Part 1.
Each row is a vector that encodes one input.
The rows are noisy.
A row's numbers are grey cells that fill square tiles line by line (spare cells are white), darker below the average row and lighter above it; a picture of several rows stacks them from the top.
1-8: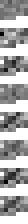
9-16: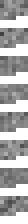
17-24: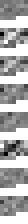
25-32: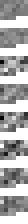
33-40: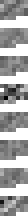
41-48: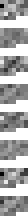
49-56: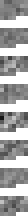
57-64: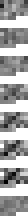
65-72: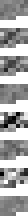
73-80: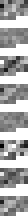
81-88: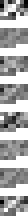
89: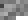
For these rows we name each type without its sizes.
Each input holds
a node of a tree and three true/false values.
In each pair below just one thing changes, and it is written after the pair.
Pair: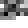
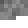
the node of the tree
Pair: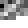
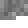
one of the three true/false values
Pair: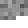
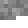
the node of the tree
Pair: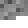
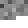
one of the three true/false values
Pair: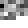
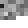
the node of the tree
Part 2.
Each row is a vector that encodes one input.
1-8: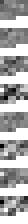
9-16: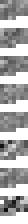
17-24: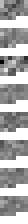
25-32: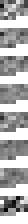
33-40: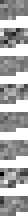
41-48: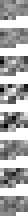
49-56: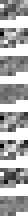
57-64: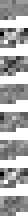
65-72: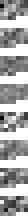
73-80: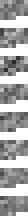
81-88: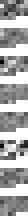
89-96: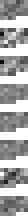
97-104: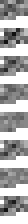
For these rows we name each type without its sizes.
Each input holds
three true/false values, together with either a fixed value, or a node of a tree.
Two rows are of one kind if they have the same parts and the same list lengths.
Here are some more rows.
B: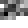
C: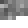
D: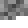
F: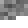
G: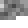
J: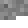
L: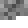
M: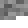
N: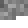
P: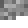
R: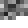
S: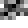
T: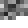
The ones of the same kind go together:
B, C, G, P
D, F, J, L, M, N, R, S, T

